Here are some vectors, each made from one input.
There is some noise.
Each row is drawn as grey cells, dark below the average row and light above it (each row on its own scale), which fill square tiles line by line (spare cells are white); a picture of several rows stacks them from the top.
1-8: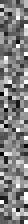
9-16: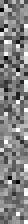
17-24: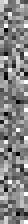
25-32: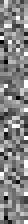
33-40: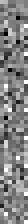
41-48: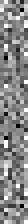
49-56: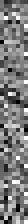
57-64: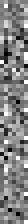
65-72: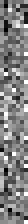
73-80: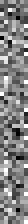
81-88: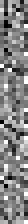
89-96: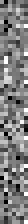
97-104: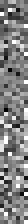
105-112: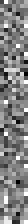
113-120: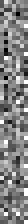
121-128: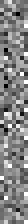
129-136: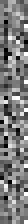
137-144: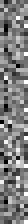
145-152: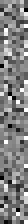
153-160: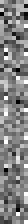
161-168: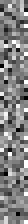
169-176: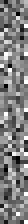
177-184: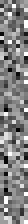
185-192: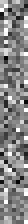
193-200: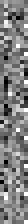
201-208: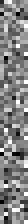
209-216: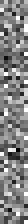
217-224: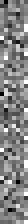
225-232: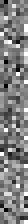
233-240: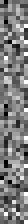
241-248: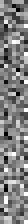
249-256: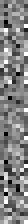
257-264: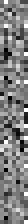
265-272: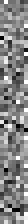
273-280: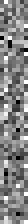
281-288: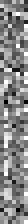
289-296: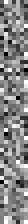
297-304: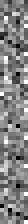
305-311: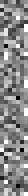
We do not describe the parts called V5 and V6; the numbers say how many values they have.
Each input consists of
a node of a 9-node tree, together with either a point on a 10-point line and a value of V5, or a value of V6.
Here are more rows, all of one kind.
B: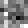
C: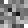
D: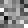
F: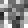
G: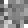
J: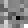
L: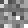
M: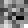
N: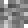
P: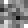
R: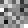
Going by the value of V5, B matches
F, L, M and R.
